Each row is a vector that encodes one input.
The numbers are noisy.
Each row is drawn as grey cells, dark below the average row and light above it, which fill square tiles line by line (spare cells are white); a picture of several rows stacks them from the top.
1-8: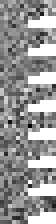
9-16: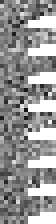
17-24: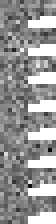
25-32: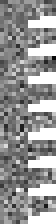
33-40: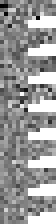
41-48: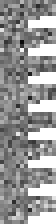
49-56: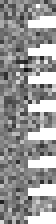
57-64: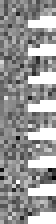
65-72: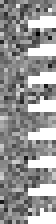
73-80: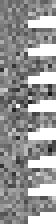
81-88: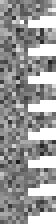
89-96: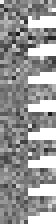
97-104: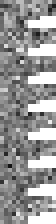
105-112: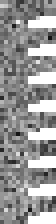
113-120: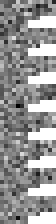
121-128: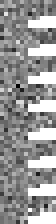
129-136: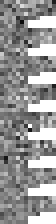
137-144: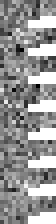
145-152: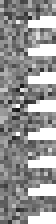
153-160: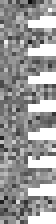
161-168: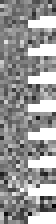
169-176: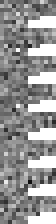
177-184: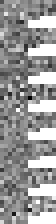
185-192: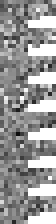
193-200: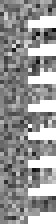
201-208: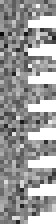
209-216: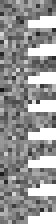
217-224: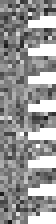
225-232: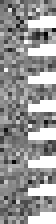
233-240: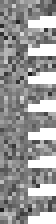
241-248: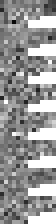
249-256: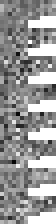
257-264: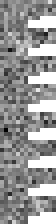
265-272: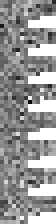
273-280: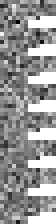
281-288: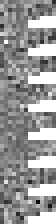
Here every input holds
either a fixed value, or a point on each of two 3-point lines, or a node of a 20-node tree, or three true/false values.
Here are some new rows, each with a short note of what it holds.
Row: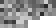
a point on each of two 3-point lines
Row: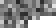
a node of a 20-node tree
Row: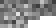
a point on each of two 3-point lines
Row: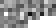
three true/false values
